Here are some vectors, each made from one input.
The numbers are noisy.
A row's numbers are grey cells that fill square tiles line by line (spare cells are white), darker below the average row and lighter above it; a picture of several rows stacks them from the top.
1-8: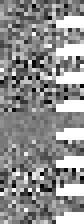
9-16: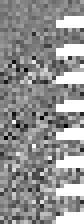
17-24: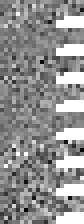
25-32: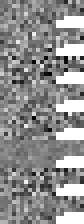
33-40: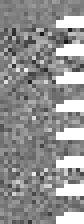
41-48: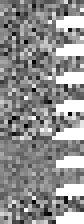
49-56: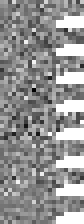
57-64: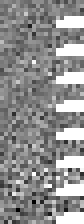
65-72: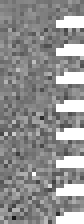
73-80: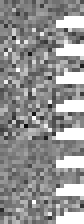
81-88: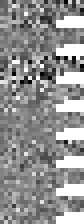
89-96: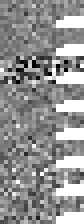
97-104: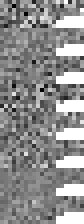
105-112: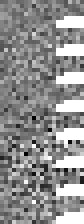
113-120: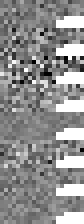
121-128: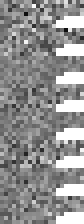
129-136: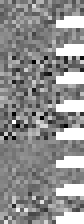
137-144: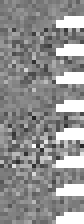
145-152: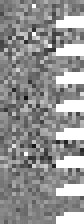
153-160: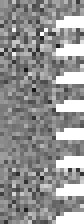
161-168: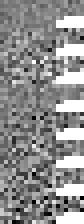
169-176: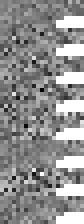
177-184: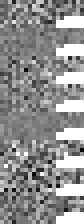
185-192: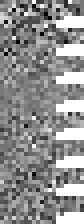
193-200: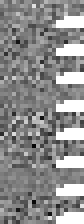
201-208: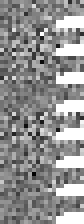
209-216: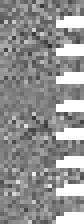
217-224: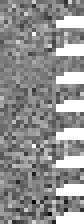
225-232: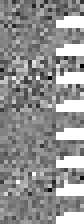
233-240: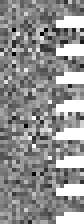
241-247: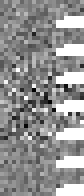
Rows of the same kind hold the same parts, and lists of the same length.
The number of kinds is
3.
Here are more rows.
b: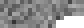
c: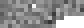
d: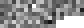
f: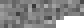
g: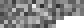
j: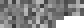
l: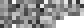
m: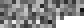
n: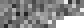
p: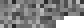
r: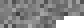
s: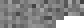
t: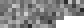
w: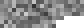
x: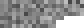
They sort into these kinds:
b, j
c, d, f, g, p, r, s, t
l, m, n, w, x

